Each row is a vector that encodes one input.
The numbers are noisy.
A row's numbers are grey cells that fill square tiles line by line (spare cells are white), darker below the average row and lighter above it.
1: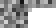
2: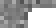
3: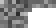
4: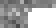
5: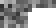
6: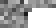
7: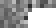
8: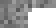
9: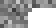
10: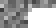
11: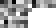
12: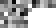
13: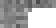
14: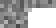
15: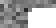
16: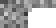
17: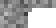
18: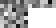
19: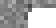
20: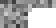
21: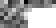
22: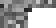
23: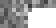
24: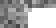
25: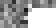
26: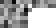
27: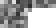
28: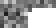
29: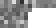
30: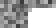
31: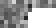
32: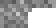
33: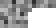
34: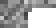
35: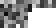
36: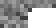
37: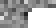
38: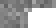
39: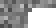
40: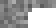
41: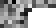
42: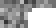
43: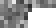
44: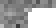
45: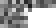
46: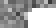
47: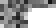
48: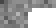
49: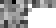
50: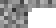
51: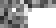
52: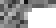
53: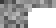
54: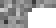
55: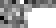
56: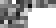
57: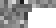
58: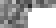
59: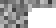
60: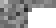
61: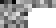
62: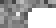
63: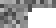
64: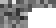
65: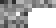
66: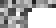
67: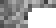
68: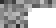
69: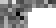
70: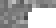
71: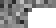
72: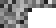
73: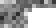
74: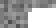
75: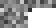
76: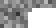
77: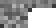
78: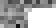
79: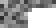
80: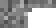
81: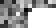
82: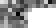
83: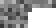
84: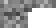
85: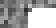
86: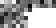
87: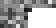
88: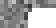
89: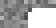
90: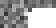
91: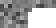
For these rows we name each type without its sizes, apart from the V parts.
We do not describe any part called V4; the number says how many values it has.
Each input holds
either a point on a line, or a true/false value and two values of V4.
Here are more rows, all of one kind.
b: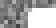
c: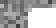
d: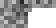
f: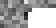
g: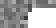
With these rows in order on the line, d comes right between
f and g.
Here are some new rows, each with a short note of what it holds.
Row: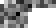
a true/false value and two values of V4
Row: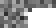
a true/false value and two values of V4
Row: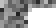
a true/false value and two values of V4
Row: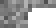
a point on a line
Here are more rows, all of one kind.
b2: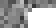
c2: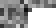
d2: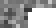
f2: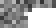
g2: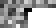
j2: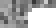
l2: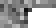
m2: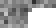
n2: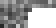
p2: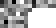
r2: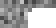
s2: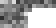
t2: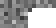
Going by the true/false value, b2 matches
c2, j2, n2 and r2.
